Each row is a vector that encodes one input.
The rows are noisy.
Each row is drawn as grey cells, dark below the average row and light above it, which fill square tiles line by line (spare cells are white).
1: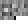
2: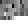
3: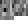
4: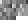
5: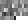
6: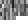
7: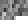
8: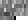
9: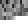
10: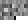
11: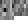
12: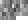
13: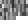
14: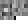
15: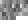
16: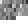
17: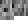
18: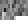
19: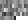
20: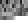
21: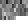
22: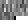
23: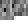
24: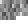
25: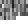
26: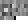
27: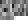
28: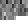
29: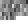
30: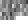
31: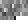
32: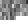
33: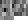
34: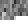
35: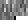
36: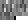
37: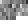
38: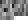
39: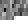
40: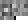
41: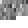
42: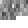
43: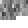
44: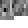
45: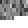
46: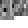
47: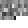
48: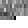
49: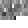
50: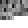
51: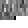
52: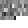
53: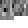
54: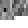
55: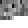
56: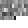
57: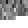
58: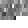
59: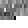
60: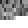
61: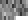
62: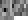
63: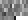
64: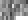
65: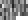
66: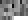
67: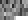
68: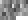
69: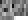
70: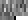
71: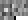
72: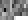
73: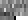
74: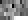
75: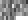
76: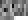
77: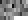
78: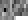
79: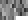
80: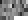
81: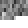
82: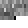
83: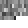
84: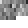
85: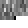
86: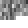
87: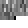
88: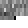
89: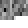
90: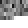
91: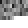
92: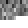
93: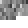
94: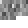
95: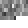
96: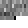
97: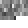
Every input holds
either a node of an 8-node tree, or a list of up to two points on a 4-point line.
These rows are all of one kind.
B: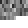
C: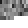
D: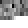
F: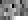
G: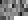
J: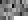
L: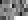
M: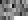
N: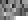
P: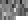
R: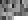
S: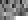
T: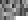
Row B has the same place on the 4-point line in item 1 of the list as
N, S and T.
